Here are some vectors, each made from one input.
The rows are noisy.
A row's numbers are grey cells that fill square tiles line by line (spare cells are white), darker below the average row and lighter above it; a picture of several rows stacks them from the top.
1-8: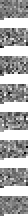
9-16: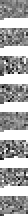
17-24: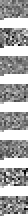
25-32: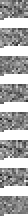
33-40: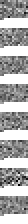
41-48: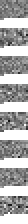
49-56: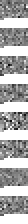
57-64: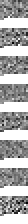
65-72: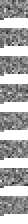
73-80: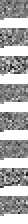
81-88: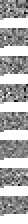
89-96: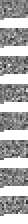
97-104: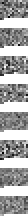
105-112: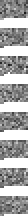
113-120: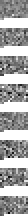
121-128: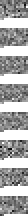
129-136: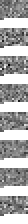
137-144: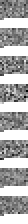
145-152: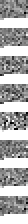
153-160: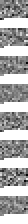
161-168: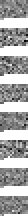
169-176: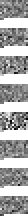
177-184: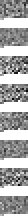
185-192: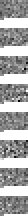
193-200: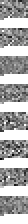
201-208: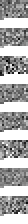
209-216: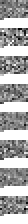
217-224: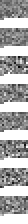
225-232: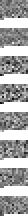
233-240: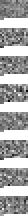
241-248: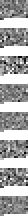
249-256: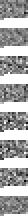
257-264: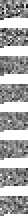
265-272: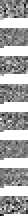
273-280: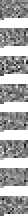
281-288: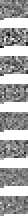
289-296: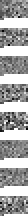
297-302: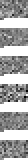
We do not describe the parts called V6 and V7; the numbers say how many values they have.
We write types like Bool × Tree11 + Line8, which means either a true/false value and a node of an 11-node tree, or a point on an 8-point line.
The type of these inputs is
Bool × V6 + Line8 × V7.
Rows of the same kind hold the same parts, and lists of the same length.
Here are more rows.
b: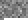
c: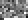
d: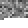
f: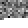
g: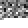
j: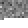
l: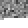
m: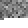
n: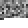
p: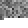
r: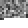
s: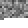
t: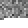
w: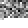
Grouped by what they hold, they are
b, f, g, j, l, m, p
c, d, n, r, s, t, w

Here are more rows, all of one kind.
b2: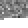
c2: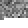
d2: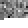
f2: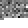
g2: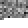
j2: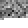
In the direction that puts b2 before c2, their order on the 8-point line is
f2, b2, c2, d2, g2, j2.
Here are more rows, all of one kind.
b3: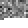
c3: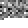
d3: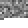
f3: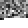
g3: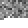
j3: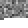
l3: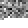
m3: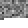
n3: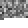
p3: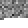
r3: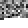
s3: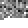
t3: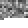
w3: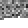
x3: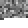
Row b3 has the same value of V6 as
f3, m3, r3 and w3.
